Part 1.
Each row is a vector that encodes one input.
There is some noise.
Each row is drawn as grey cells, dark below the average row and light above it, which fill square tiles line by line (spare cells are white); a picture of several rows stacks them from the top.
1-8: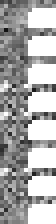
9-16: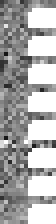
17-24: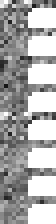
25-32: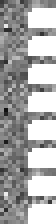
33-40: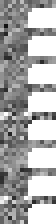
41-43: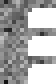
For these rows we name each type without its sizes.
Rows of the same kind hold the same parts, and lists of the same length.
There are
2 kinds of row.
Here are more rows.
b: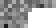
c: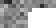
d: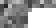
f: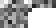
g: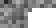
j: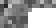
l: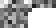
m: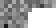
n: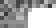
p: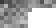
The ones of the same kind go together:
b, c, d, g, j, m, n, p
f, l

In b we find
three true/false values.
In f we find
a fixed value.
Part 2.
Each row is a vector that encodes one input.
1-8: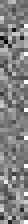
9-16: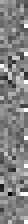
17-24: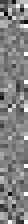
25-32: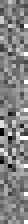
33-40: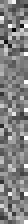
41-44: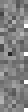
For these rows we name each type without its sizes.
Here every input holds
three true/false values.
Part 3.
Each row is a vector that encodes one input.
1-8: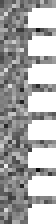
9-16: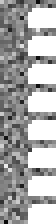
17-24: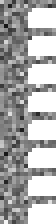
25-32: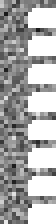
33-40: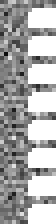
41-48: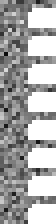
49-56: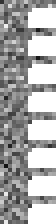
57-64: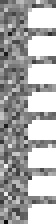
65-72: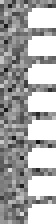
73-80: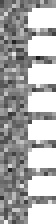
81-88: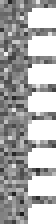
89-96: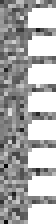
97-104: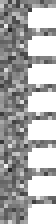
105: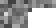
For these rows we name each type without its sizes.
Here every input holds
four true/false values.
